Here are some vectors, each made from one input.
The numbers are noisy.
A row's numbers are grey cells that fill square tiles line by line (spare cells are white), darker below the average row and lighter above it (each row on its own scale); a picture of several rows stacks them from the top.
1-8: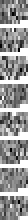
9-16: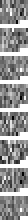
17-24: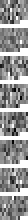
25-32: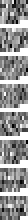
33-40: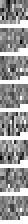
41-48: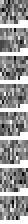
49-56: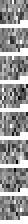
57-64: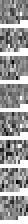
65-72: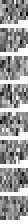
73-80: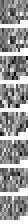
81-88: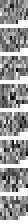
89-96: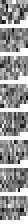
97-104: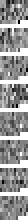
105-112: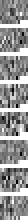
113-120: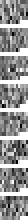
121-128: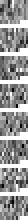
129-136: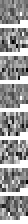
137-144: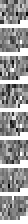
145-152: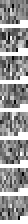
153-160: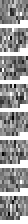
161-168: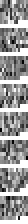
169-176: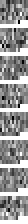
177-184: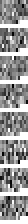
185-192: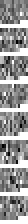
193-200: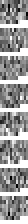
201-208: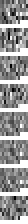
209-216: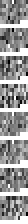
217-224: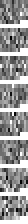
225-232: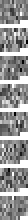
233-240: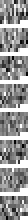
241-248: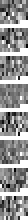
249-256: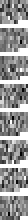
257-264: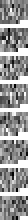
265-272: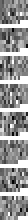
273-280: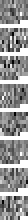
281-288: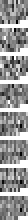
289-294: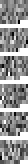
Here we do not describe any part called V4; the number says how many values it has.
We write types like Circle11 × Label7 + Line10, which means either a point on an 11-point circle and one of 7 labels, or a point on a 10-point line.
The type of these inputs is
Bool × List2(Line9) + Line8 × List2(V4).
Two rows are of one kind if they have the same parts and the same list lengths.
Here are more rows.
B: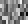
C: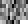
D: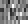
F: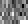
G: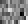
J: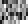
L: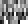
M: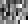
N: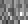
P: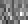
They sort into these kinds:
B, G
C, M
D
F
J, L
N, P

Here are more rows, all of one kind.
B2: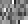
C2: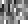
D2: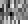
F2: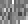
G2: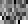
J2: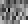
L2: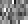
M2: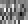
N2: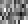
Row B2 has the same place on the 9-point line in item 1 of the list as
C2, D2 and L2.
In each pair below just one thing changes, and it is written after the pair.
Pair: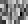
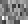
the value of V4 in item 2 of the list
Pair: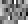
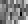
the place on the 8-point line
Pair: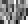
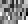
the value of V4 in item 1 of the list
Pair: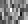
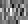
the place on the 8-point line
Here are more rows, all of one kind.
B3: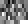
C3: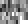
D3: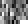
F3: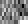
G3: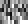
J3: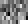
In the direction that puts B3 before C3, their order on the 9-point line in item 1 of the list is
B3, D3, J3, F3, G3, C3.
